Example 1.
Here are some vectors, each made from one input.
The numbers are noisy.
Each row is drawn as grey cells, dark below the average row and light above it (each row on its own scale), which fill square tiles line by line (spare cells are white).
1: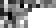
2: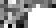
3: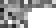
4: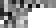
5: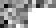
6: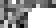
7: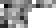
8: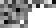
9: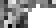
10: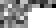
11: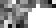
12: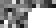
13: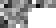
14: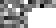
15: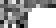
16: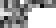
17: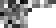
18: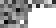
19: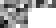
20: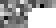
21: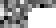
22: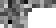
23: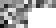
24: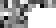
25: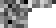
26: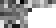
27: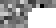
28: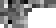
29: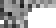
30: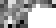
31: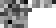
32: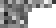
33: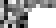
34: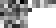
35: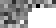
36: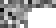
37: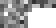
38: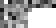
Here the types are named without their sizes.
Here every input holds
a point on a line.
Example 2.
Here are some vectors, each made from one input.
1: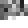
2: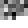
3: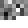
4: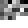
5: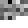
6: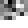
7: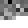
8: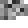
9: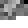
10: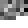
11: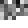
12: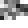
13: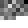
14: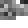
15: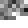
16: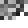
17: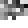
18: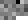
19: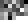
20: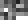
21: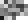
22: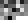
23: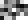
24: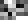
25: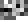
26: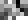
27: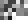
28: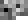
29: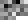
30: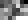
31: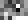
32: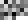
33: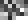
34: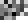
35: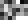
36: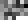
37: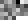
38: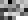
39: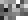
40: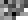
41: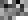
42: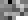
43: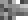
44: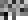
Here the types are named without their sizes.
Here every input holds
a point on a line.
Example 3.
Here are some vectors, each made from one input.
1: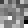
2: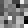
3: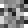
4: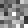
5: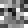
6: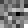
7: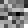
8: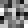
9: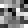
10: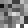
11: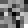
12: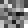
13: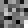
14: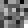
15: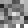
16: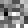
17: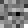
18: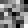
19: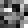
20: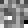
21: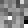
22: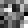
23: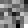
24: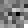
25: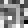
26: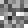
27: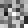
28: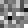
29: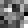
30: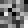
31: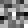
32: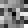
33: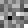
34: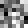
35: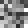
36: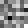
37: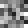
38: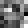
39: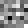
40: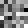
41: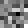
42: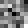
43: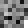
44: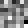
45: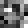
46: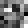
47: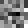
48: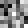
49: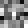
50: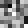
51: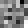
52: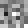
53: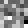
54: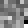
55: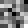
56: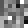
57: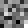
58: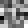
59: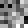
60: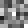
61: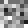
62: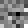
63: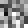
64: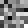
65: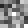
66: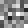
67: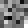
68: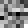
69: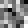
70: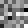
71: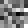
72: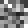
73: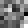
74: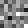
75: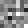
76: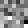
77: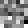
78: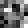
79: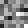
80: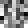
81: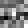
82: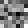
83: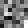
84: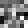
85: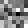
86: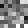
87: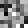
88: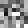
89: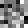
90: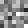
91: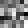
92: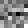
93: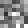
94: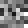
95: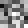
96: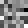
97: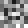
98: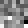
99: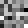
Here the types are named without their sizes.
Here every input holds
either a fixed value, or three true/false values.
